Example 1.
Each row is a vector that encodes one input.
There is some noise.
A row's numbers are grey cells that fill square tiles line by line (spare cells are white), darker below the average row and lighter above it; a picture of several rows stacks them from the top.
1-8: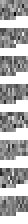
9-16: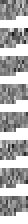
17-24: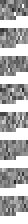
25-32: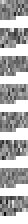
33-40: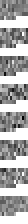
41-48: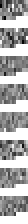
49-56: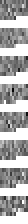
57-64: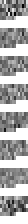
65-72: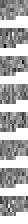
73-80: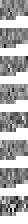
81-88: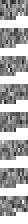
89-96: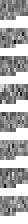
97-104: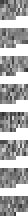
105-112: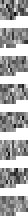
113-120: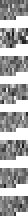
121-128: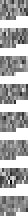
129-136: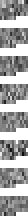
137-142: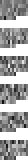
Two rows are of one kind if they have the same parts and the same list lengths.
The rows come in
2 kinds.
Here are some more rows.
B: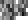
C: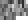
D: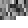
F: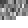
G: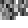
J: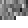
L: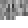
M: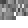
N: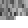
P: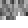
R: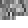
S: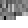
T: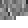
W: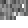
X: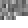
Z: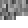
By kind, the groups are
B, G
C, D, F, J, L, M, N, P, R, S, T, W, X, Z

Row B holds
a fixed value.
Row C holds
four true/false values.
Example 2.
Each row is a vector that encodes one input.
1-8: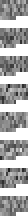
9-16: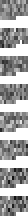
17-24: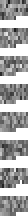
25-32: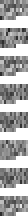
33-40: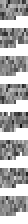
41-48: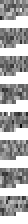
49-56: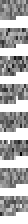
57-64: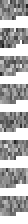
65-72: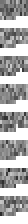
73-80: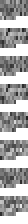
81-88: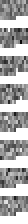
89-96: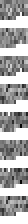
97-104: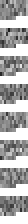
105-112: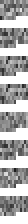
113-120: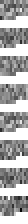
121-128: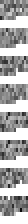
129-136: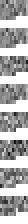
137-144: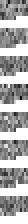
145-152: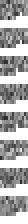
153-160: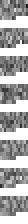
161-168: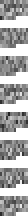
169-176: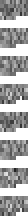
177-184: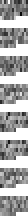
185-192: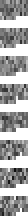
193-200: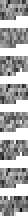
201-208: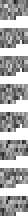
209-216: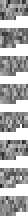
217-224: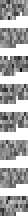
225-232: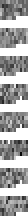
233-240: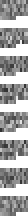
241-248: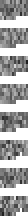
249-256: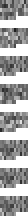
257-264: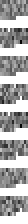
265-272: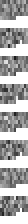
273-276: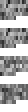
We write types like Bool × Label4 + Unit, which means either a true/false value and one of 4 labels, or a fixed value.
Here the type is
Tree14.
